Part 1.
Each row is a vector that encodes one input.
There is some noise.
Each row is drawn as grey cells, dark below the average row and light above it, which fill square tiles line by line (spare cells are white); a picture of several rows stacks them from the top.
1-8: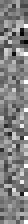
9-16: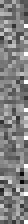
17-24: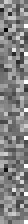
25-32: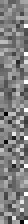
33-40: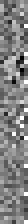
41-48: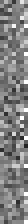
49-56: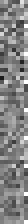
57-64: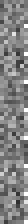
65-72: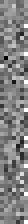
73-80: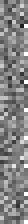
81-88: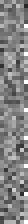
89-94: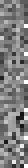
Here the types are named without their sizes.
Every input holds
a point on a line.
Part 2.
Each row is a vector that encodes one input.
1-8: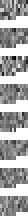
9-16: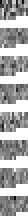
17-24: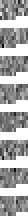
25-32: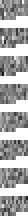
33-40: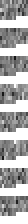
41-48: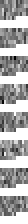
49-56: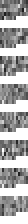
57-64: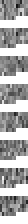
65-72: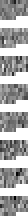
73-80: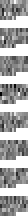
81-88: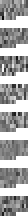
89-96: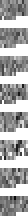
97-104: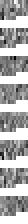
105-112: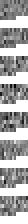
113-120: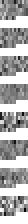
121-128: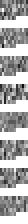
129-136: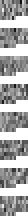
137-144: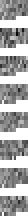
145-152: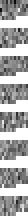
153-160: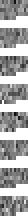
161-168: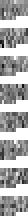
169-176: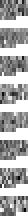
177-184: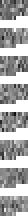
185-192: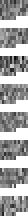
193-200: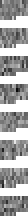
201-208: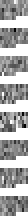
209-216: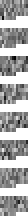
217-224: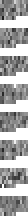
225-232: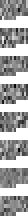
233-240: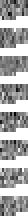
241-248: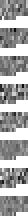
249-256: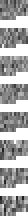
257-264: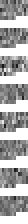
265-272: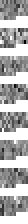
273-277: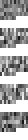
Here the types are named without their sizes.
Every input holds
either a fixed value, or a node of a tree.
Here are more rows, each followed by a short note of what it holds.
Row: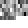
a fixed value
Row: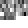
a fixed value
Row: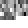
a fixed value
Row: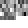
a fixed value
